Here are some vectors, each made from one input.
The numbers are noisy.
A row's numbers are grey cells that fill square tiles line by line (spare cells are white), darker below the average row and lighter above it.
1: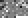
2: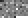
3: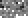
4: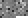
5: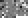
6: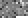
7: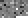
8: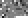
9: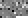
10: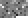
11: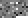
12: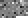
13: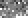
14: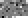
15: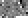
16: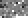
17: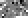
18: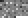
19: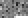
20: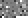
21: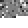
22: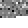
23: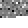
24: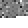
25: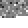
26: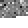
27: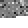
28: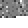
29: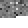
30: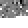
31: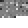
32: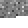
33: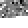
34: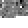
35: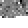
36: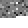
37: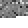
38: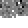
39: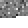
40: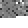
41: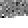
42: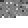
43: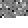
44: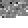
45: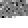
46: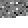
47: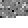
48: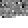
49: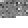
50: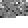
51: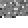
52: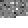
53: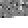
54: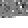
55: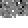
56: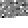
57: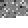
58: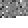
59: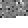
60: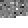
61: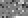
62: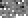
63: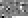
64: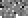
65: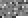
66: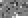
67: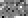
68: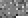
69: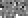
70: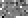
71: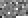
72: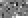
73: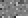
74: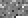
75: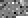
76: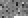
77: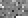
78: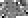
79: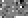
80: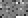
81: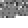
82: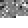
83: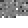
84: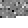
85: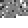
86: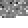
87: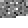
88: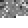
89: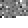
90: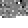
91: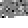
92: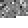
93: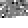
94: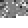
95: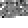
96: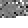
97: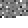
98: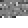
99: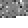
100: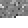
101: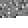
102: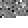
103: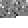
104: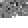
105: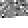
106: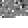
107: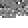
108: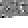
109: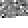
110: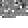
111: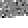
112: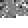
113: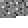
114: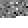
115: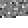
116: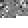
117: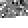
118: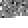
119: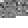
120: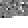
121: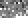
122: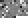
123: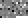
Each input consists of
a point on a 9-point circle, together with either one of 7 labels, or a point on a 7-point line.
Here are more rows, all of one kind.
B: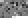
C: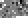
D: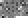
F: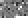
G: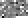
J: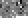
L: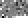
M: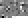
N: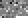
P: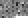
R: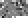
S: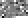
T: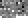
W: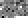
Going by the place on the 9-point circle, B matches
D, F and P.
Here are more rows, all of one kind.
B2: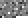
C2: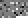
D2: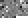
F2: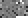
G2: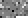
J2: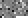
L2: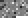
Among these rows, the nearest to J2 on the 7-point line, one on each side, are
B2 and D2.
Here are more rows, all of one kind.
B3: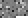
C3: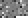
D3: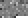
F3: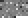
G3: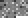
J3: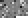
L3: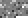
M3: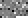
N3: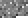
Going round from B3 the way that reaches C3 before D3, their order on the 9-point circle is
B3, C3, J3, G3, F3, D3, N3, L3, M3.
